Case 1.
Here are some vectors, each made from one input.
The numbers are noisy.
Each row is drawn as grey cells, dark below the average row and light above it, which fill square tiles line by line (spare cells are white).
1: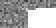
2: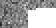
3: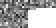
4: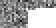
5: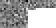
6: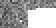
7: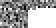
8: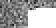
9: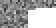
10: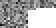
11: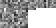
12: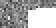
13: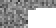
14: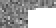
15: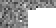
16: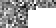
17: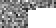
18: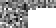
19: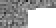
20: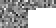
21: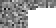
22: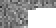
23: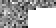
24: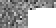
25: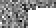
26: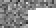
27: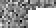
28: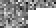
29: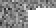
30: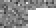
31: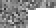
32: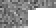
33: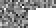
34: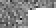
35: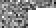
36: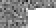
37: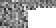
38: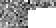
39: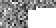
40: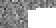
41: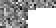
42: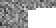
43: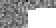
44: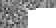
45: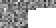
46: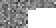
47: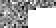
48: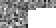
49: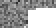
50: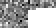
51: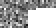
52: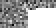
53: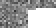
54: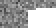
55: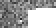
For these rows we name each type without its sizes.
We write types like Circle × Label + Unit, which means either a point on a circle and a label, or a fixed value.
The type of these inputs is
Line + Tree.
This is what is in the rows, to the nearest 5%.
About 60% of them hold a point on a line. The rest hold a node of a tree.
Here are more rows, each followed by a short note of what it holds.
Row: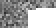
a point on a line
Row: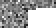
a node of a tree
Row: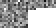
a node of a tree
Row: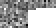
a node of a tree
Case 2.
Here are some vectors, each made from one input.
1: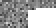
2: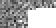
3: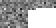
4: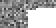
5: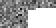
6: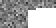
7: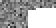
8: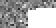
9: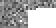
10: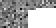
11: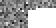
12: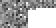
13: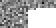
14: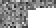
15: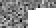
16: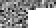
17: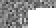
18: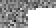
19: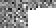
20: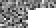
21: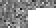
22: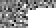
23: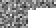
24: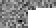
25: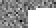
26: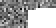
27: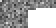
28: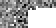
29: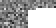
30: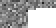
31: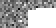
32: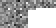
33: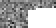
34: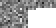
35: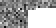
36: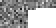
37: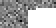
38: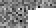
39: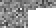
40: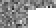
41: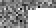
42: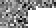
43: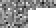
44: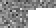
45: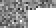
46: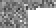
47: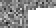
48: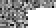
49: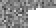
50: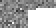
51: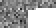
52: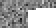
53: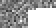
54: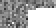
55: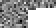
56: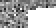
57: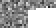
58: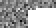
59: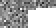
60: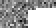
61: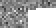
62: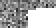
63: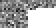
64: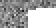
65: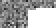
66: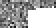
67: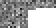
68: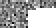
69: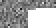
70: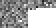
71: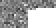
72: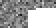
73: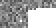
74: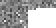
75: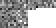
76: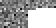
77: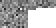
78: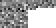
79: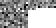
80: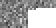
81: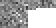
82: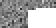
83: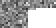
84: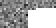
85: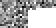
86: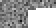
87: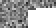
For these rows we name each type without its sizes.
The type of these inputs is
Line + Tree.
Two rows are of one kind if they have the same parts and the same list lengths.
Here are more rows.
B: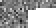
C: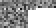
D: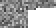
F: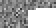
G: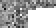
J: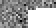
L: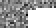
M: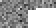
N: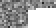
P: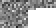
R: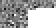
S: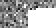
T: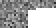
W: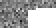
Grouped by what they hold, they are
B, C, F, J, L, M, T, W
D, G, N, P, R, S

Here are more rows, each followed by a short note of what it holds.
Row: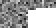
a point on a line
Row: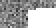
a node of a tree
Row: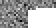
a point on a line
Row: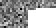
a point on a line
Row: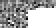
a node of a tree
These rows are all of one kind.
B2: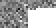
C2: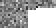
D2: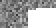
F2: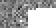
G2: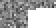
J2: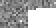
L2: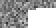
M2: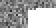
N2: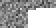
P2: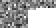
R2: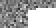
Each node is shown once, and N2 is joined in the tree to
L2.
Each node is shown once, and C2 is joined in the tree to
G2.
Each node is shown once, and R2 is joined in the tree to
D2.
